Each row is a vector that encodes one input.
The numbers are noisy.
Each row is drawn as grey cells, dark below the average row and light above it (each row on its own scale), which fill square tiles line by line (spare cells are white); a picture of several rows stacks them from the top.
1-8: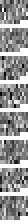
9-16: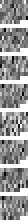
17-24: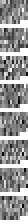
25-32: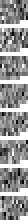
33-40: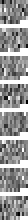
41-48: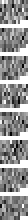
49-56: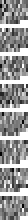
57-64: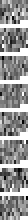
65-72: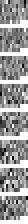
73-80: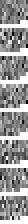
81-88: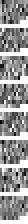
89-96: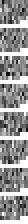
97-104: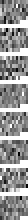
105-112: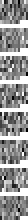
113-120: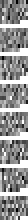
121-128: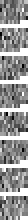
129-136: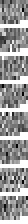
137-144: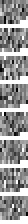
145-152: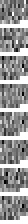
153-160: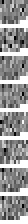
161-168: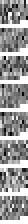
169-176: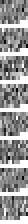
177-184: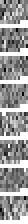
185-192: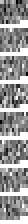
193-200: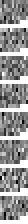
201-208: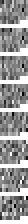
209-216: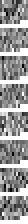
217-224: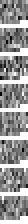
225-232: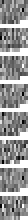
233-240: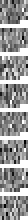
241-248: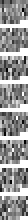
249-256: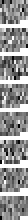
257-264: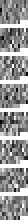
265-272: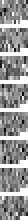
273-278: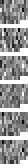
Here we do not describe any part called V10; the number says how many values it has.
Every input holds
a point on a 14-point line, together with either a fixed value, or one of 12 labels and a value of V10.
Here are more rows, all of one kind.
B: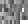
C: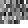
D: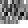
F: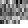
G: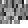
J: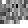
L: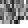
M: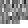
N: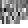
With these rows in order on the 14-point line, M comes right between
J and N.
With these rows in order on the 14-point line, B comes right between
D and L.
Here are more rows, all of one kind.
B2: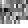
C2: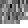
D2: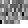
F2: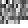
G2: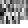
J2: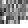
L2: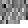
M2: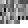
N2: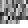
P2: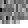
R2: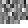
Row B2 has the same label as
D2 and N2.
